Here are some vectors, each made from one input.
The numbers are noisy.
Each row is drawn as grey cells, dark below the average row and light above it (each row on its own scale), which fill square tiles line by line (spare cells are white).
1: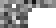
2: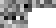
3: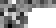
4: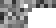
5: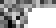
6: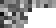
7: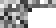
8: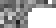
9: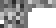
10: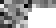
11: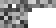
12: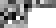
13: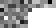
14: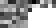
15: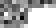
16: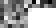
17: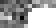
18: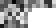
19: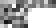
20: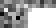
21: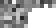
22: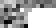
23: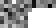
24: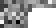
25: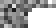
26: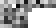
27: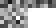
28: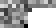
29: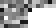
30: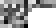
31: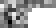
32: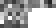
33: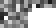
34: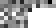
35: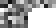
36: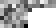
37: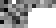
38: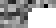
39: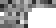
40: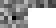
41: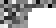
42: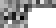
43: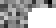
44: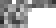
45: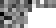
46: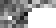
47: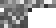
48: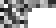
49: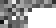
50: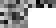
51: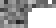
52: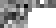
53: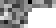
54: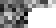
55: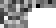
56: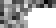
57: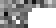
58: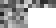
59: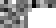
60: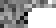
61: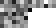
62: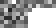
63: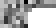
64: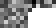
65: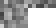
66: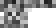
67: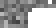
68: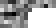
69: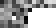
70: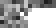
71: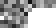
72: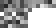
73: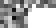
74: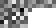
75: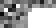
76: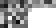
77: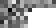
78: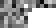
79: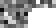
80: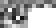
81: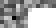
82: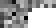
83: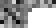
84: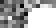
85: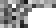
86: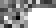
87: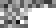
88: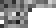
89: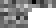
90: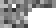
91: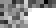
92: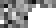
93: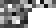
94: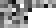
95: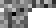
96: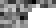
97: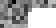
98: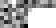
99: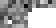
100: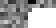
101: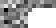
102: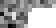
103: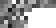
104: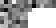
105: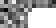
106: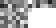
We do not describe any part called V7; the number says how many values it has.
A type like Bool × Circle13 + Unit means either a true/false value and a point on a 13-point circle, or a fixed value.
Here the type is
(Circle5 + V7) × Label6.
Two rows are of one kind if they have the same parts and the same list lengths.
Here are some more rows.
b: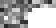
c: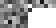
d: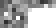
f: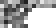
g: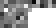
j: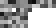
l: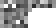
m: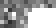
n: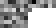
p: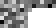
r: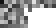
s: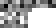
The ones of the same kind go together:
b, d, f, l, p, s
c, g, j, m, n, r

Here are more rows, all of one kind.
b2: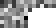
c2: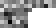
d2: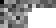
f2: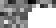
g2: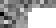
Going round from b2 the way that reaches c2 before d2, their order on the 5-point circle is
b2, c2, f2, g2, d2.
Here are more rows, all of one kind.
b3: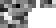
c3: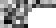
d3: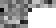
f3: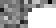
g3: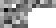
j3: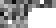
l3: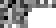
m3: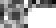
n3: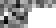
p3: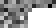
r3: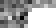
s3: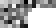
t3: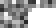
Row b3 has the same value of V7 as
m3, s3 and t3.
